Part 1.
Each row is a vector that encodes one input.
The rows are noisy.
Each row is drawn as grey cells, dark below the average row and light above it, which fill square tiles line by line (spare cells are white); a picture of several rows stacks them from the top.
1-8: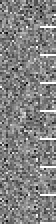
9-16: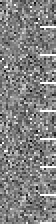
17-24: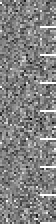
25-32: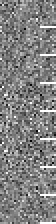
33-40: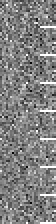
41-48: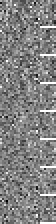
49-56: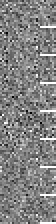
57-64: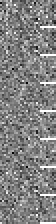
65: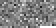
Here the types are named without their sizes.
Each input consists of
a point on a line.
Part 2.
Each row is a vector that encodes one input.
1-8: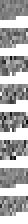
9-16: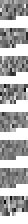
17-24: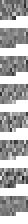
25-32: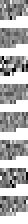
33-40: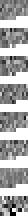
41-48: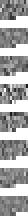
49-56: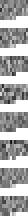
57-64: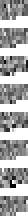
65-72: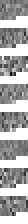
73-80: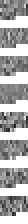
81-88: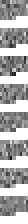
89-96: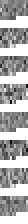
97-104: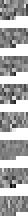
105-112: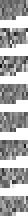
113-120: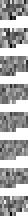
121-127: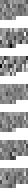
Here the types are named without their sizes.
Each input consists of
a point on a line.
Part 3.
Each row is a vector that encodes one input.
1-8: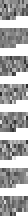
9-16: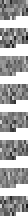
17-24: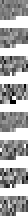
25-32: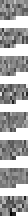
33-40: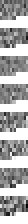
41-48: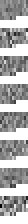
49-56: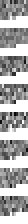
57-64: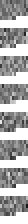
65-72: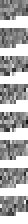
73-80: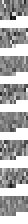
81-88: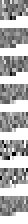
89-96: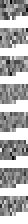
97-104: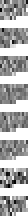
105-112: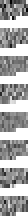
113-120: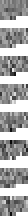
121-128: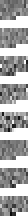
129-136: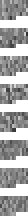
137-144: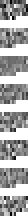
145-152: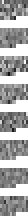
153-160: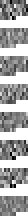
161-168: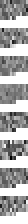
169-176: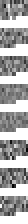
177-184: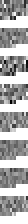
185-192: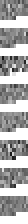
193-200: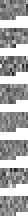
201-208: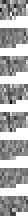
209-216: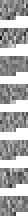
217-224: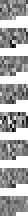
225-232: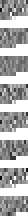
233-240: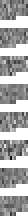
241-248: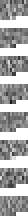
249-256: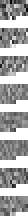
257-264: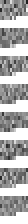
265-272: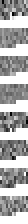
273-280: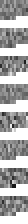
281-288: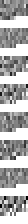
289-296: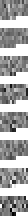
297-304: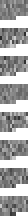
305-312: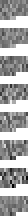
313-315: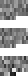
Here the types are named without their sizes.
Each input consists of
a point on a line.
